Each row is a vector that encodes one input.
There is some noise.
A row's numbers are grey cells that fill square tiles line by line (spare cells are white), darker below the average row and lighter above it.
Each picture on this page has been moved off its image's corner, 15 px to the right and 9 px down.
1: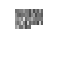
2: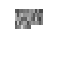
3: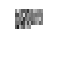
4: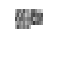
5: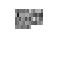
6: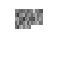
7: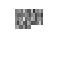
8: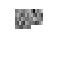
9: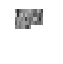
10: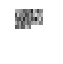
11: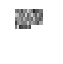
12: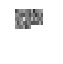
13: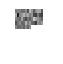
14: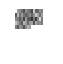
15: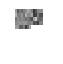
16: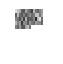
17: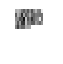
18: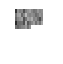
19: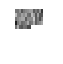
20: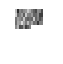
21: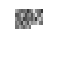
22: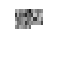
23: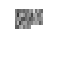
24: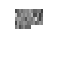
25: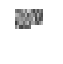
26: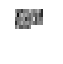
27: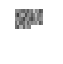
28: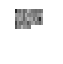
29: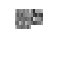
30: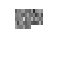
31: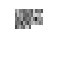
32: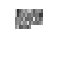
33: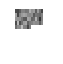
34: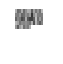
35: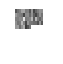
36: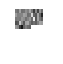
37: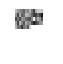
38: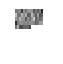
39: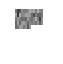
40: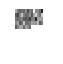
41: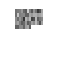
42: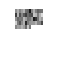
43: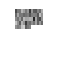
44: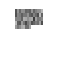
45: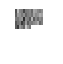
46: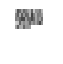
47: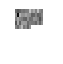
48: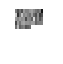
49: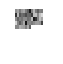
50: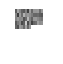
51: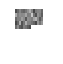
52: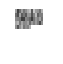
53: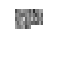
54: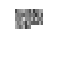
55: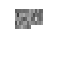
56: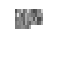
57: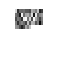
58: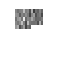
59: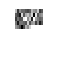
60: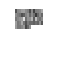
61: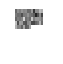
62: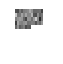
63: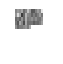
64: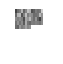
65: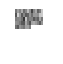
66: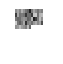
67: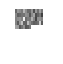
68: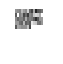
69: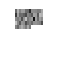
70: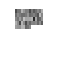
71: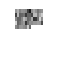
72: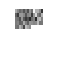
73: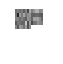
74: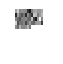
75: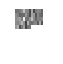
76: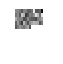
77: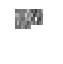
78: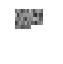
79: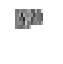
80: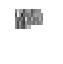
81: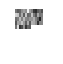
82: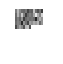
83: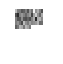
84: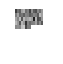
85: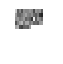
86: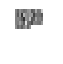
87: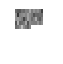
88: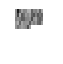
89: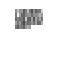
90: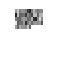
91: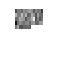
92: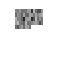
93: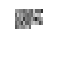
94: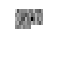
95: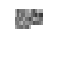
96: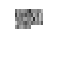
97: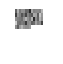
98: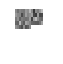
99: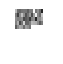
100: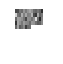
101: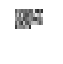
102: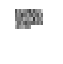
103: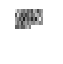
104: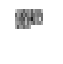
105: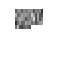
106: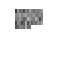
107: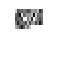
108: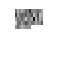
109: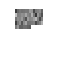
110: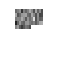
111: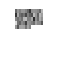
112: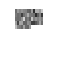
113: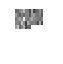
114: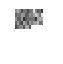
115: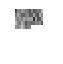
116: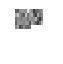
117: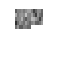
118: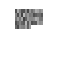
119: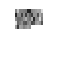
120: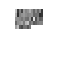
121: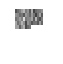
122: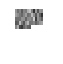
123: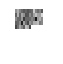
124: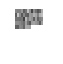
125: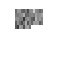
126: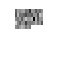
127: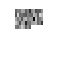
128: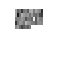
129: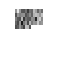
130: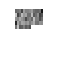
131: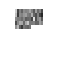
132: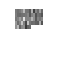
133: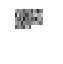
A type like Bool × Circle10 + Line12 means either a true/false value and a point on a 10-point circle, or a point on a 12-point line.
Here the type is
List3(Line5).
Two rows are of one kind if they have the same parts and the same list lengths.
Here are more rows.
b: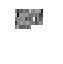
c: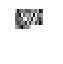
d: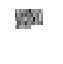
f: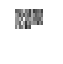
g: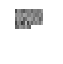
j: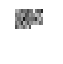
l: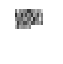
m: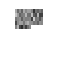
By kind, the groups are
b, g, j
c
d, f, l
m

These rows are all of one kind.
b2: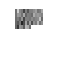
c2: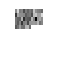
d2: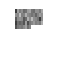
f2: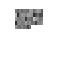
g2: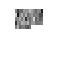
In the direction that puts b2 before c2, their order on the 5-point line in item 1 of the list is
g2, f2, d2, b2, c2.
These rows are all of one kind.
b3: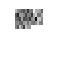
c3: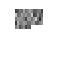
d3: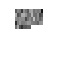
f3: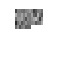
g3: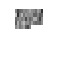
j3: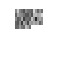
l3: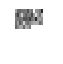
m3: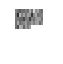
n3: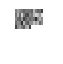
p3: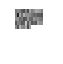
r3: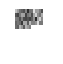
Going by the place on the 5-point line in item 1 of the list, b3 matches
j3, l3, n3 and r3.
